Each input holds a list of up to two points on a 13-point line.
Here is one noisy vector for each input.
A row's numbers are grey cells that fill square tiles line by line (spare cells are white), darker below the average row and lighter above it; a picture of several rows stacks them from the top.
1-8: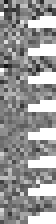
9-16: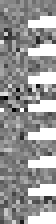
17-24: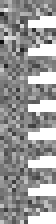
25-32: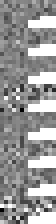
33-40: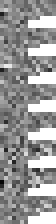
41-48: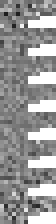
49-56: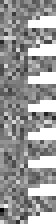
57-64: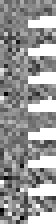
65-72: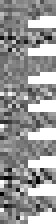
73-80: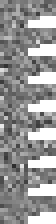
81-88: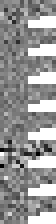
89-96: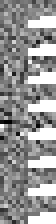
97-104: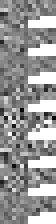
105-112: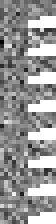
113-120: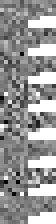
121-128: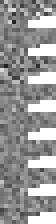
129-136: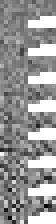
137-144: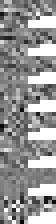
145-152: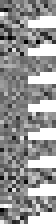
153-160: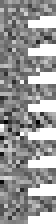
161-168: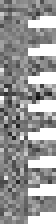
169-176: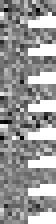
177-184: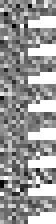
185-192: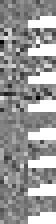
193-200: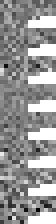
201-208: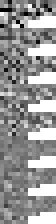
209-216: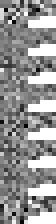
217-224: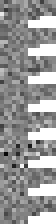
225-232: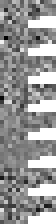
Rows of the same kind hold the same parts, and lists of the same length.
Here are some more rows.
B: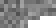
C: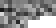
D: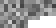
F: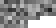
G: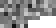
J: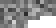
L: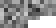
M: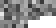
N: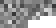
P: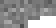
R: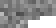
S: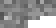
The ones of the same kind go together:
B, C, G, J, M, N, P, R, S
D, L
F

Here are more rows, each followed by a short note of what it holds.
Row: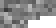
the empty list
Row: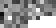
the empty list
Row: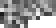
the empty list
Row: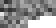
a list of two items
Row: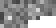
the empty list
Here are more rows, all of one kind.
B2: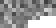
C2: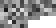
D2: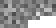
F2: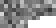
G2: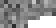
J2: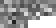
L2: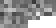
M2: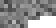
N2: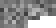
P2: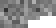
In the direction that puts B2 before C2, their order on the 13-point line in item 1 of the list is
B2, P2, G2, M2, C2, N2, D2, F2, L2, J2.
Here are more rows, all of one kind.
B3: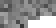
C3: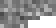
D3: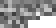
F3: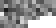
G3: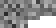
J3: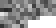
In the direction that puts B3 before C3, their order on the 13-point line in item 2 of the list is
D3, F3, B3, C3, J3, G3.
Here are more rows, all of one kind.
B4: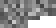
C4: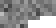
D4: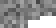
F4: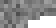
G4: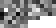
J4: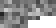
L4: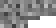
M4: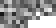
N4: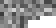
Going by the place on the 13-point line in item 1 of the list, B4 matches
J4, L4 and N4.
